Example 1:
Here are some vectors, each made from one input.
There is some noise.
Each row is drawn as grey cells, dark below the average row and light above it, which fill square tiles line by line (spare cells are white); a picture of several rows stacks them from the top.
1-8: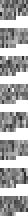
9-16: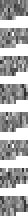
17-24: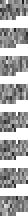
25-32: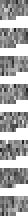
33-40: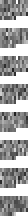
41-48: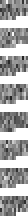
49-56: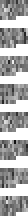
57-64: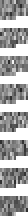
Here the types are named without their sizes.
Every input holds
a label.
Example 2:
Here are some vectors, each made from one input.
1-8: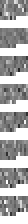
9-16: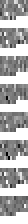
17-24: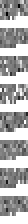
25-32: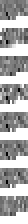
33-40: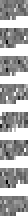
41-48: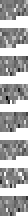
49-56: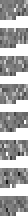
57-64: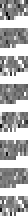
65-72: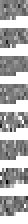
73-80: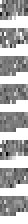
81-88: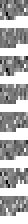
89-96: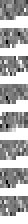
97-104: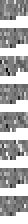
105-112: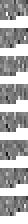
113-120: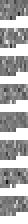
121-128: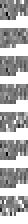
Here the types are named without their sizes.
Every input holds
either a fixed value, or a node of a tree.
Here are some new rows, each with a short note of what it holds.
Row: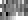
a fixed value
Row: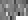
a node of a tree
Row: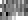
a fixed value
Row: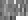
a node of a tree
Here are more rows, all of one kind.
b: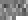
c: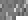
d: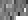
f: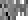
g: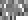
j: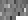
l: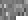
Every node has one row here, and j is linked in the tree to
d and l.
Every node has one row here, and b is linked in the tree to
c.
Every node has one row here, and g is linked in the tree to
f and l.
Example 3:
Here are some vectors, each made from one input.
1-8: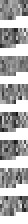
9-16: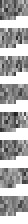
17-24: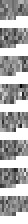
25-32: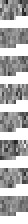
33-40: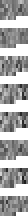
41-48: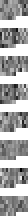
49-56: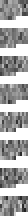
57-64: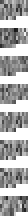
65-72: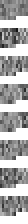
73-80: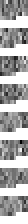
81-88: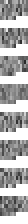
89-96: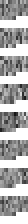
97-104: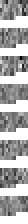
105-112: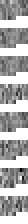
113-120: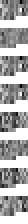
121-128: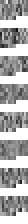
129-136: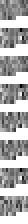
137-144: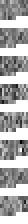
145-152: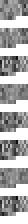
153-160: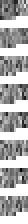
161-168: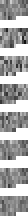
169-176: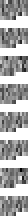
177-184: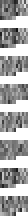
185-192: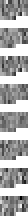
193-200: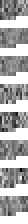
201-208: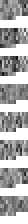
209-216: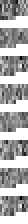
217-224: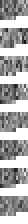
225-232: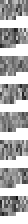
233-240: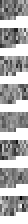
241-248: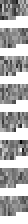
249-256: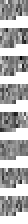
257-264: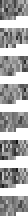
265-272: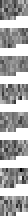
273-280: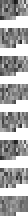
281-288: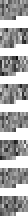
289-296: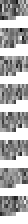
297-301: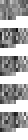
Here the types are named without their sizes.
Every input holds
a node of a tree.
